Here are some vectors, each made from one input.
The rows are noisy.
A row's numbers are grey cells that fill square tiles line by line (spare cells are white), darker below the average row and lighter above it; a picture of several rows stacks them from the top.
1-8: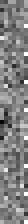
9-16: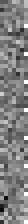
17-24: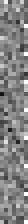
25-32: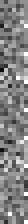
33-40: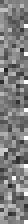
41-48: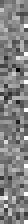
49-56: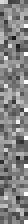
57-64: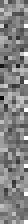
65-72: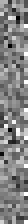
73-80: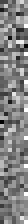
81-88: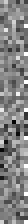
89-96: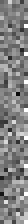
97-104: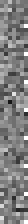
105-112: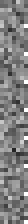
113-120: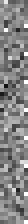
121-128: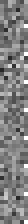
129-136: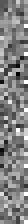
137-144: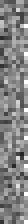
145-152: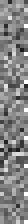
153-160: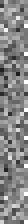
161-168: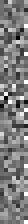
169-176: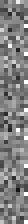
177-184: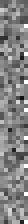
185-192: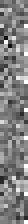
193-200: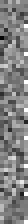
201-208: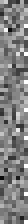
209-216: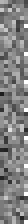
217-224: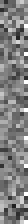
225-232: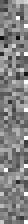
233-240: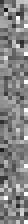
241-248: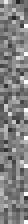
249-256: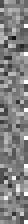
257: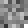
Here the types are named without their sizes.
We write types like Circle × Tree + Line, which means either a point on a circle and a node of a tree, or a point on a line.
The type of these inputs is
(Bool × Bool × Bool × Bool × Bool + Line) × Line.
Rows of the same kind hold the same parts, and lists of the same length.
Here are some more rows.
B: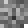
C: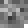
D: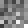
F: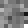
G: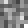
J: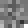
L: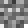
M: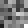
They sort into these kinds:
B, C, F, J, L, M
D, G

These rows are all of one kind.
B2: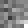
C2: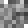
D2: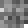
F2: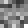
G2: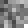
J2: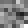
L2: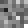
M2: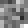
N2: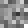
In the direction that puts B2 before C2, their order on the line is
B2, G2, L2, J2, M2, D2, F2, C2, N2.
